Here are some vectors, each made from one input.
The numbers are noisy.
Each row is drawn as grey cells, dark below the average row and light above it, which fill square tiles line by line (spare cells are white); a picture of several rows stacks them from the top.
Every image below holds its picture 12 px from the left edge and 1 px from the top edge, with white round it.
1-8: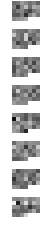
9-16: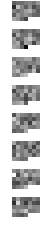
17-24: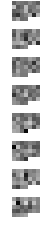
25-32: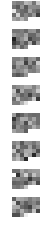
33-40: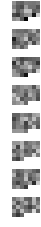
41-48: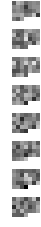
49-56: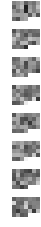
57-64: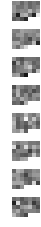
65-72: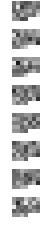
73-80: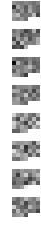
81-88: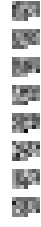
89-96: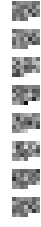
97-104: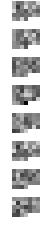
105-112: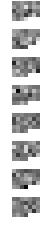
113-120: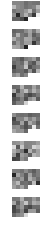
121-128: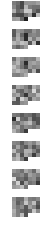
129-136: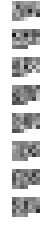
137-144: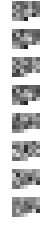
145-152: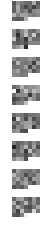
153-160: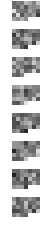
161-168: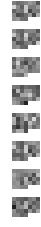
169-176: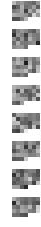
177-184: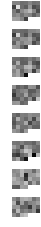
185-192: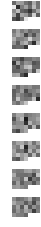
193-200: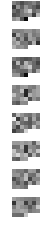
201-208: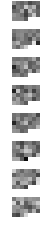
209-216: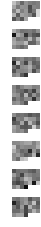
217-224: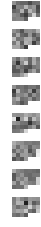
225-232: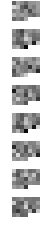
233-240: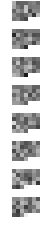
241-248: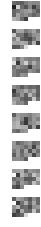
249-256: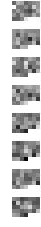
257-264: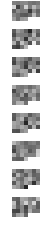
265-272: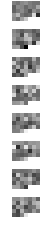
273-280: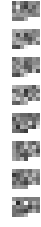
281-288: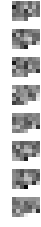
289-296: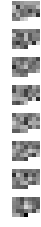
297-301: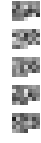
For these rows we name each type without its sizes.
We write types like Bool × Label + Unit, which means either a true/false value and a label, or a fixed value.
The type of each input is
Bool × Bool × Bool × Bool × (Circle + Line).
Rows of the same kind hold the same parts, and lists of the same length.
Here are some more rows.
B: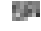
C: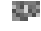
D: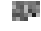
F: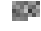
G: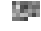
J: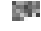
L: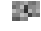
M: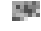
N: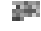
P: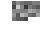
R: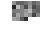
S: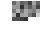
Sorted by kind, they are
B, C, D, F, R
G, J, L, M, N, P, S

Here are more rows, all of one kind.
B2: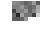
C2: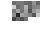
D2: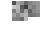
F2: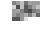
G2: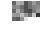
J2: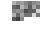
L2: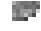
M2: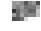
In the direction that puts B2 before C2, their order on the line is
J2, L2, M2, F2, B2, C2, G2, D2.
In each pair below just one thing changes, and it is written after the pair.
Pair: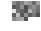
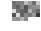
the place on the circle
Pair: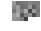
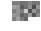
the place on the circle
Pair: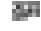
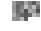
one of the four true/false values
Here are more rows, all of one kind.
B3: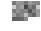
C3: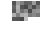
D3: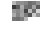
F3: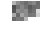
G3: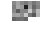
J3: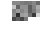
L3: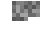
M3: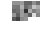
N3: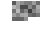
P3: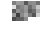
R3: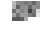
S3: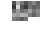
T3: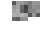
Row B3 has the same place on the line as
M3 and P3.
